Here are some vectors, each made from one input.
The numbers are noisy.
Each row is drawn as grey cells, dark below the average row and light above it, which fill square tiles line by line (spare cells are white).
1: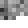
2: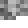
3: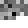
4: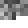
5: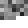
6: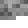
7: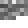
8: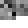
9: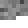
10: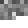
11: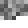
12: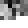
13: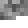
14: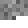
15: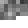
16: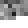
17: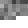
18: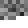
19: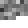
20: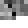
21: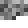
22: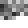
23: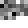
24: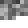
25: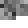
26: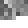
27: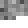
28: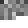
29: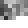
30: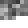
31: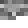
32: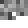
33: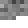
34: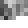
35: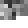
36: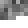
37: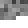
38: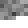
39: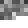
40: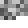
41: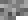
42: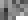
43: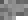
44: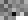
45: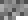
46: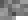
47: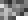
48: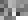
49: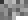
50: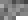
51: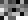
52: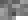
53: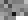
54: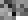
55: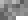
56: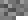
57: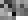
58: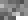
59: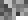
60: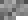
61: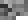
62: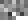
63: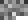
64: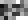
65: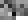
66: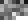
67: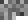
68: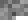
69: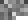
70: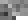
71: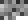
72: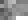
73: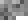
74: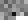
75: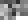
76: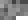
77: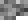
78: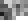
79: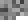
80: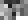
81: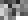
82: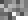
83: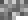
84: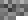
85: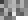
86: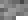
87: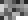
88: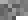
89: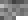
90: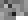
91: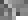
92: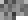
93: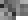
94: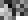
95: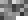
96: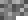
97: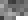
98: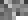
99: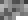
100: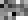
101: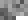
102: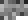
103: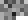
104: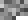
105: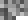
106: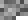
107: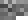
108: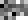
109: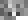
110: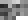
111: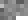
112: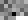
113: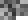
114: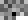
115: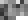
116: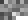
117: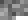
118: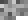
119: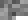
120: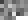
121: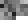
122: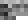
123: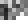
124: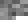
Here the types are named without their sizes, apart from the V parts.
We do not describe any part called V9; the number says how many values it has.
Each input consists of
a node of a tree, together with either a fixed value, or a true/false value and a value of V9.
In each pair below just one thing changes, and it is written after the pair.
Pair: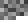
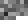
the value of V9
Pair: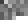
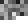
the value of V9
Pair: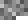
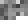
the true/false value
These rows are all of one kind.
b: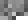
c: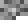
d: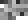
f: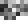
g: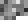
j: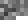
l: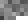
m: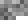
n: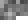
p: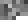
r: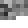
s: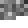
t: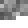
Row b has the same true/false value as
c, d, f and g.
